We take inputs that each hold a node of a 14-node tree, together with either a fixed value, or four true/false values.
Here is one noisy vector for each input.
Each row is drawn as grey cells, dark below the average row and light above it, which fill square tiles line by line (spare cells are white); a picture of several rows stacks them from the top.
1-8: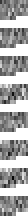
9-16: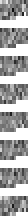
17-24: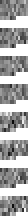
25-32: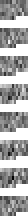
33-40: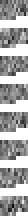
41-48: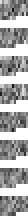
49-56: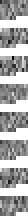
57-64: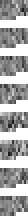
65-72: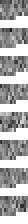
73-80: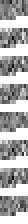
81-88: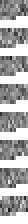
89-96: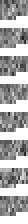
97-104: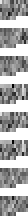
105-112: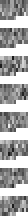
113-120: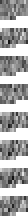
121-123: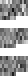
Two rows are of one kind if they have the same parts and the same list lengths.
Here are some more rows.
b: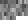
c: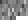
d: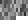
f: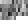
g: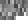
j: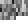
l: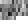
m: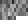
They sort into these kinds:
b, c, d, g, m
f, j, l

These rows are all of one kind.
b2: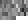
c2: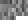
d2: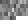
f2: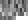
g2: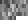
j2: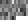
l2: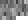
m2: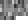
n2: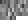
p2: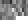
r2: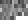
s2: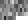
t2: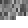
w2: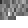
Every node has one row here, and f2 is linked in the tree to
m2 and s2.
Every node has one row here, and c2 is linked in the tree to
l2 and p2.
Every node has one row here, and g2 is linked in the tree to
n2 and w2.
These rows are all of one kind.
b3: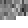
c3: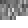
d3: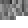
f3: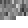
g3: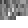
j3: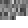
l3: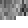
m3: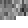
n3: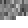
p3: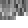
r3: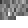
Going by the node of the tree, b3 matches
f3, l3, m3 and n3.
